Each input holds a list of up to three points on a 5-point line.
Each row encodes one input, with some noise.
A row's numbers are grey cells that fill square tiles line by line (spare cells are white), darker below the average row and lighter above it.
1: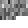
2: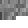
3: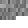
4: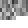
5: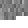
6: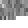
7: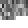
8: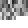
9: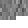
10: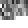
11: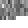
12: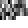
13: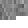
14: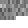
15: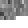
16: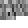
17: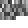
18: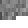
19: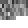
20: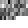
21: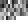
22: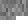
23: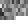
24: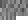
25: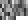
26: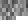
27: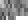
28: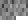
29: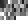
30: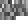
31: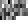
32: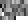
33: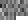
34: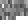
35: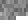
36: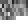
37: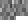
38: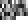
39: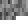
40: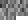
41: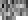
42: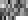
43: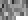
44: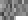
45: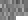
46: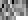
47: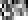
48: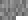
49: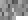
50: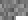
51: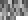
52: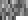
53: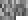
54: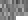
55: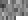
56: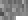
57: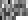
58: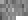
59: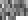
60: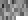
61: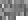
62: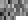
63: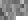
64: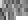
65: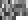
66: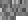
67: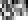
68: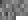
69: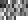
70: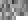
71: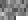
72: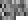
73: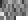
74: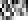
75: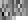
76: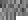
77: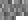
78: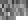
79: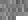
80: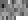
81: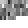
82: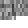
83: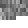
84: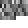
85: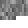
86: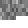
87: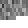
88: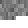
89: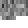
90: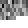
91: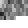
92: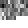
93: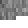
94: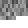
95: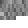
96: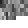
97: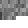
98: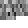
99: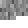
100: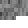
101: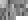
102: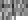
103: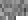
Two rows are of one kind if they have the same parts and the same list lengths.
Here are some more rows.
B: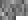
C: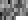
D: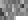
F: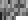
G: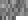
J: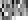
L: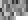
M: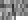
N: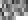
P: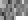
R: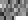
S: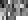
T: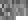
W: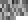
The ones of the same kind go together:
B, C, F, G, R, S, T, W
D, N
J, M
L, P

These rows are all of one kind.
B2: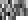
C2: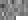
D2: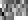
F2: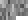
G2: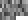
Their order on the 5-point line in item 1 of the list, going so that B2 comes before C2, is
B2, F2, C2, G2, D2.
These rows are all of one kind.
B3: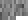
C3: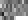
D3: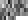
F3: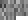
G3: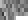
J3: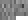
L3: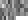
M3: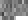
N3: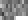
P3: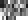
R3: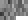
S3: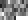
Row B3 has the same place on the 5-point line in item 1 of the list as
F3 and J3.
